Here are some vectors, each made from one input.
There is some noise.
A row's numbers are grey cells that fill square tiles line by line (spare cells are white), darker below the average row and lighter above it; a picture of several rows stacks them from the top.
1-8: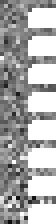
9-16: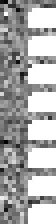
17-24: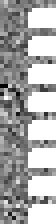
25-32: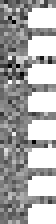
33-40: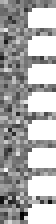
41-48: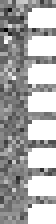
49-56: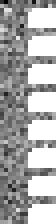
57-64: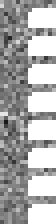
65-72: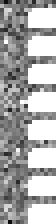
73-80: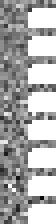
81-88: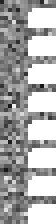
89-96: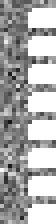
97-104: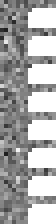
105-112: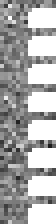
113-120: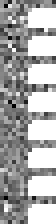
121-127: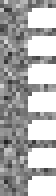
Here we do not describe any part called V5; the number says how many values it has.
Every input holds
a point on an 8-point line, together with either a node of a 9-node tree, or a value of V5.
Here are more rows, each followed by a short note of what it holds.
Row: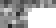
a point on an 8-point line and a value of V5
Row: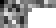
a point on an 8-point line and a value of V5
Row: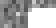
a point on an 8-point line and a node of a 9-node tree
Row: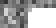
a point on an 8-point line and a value of V5
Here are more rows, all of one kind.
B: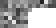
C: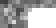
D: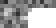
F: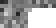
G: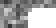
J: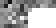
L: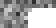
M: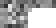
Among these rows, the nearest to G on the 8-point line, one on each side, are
B and J.
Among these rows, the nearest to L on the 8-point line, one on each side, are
B and D.
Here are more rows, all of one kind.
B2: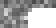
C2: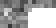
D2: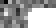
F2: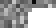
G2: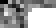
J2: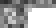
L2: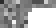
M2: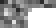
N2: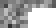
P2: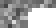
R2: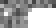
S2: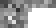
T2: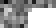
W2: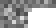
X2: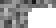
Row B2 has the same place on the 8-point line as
F2, G2, M2 and W2.
